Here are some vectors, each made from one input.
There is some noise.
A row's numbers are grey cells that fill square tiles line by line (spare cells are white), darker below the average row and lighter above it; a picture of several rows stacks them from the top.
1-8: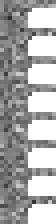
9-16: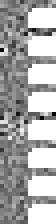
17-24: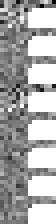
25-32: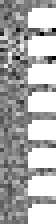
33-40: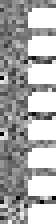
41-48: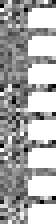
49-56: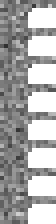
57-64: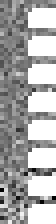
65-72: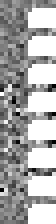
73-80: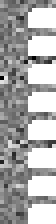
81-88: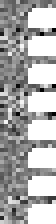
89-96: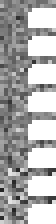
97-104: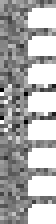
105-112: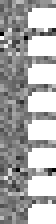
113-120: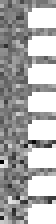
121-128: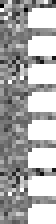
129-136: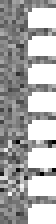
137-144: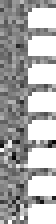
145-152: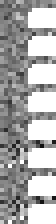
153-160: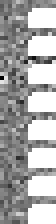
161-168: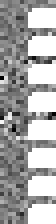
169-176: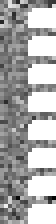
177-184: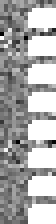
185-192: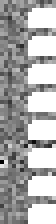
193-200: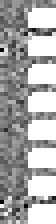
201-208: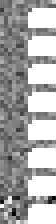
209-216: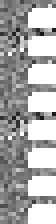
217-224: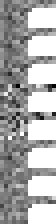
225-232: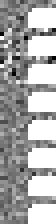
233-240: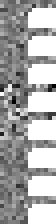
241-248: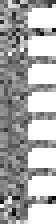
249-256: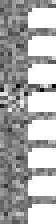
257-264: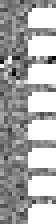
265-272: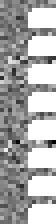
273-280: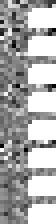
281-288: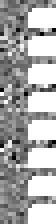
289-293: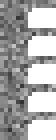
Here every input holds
either a point on a 7-point line, or a point on a 16-point line.
